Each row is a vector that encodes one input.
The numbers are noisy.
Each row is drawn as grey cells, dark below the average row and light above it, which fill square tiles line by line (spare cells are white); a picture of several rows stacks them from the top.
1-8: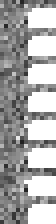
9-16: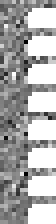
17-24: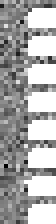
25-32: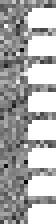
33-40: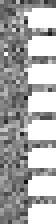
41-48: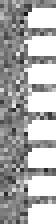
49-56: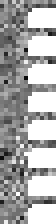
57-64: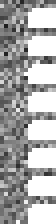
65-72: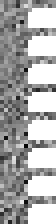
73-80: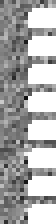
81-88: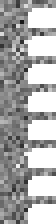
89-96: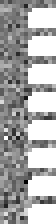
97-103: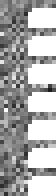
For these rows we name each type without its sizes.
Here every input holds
a point on a line, together with either a label, or a point on a line.
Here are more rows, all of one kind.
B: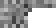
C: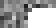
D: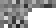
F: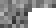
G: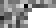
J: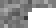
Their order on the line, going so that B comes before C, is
D, B, F, J, C, G.
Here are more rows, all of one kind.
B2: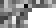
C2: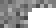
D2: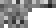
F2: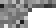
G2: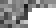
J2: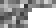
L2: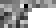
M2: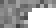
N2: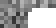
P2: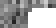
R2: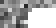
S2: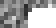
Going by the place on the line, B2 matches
J2, L2 and R2.
